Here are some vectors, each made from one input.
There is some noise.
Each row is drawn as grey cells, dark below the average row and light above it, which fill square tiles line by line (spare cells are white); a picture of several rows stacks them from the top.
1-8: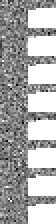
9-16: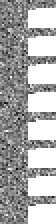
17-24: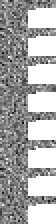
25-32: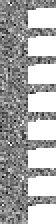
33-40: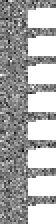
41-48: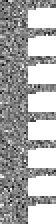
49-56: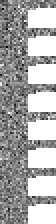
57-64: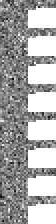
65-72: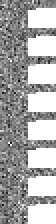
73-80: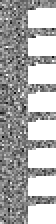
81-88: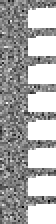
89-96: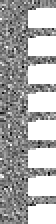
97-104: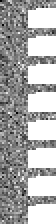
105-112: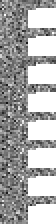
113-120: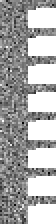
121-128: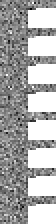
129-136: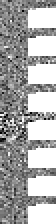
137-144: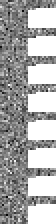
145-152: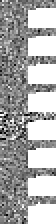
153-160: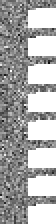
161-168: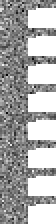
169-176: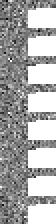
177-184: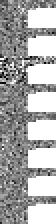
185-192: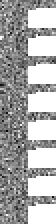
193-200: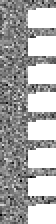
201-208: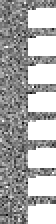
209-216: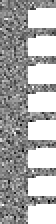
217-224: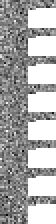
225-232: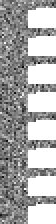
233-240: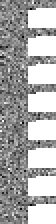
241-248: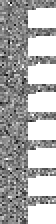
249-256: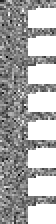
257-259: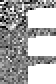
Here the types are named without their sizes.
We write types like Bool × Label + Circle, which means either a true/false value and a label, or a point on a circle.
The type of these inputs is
List(Line).
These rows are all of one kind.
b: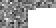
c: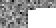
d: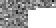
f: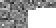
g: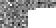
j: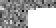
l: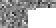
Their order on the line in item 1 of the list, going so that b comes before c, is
d, b, c, l, g, j, f.
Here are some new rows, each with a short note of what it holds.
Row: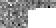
a list of three items
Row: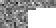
a list of two items
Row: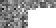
a list of one item
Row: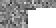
a list of two items
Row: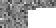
a list of two items
